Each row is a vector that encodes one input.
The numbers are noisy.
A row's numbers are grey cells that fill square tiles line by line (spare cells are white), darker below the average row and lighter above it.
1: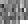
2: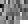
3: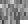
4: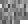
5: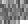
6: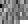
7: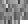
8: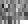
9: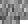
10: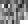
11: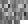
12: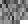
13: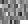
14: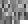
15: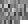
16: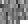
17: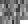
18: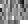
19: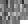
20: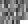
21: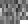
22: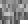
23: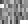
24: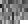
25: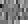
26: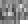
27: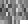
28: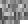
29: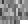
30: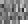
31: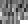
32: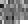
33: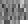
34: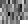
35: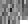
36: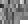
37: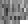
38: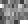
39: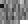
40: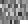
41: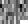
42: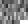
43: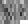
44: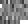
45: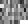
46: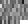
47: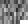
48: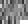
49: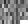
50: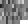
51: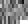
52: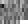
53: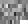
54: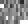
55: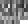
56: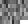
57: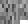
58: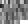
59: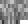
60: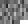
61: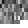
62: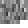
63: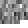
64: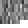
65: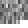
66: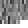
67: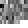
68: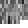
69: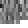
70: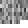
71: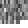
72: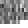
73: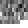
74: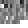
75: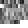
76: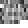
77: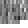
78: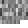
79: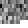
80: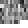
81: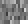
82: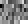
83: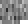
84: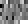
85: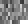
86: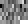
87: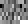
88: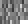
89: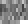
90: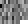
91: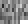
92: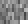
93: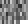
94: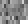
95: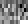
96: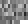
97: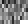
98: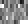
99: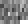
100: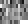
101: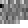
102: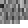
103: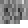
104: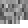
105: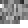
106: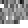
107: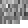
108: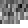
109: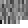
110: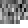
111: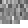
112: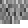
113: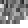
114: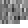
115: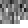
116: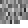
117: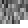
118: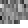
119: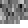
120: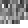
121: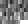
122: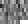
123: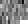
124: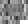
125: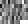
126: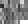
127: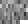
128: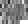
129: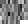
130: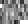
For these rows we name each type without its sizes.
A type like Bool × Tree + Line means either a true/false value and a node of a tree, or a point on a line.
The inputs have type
Bool × Circle × Circle × Line.
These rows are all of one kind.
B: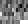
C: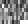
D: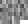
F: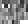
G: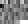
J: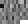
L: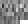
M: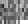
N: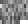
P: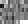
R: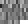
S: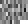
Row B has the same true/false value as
C and F.
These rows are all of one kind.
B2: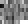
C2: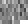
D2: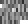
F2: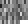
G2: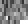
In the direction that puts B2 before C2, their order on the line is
F2, B2, G2, C2, D2.
